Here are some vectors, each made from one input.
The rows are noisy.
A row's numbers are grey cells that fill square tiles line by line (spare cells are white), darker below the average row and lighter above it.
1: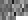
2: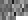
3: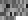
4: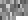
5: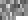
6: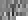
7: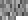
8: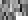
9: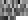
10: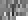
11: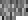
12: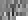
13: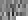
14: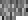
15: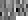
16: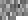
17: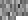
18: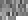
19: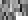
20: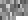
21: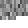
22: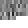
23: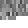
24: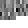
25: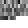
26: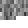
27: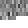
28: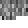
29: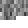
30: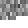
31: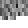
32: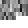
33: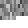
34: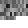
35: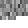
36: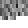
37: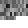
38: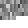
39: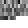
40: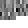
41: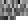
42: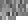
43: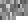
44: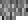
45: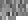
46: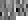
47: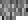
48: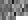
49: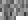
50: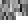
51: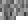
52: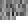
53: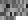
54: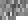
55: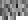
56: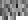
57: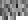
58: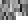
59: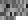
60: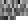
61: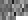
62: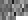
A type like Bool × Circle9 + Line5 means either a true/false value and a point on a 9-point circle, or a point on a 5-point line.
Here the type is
Label8 + Line4 × Line5.
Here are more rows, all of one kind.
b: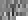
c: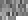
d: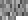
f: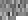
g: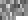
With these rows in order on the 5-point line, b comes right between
f and g.
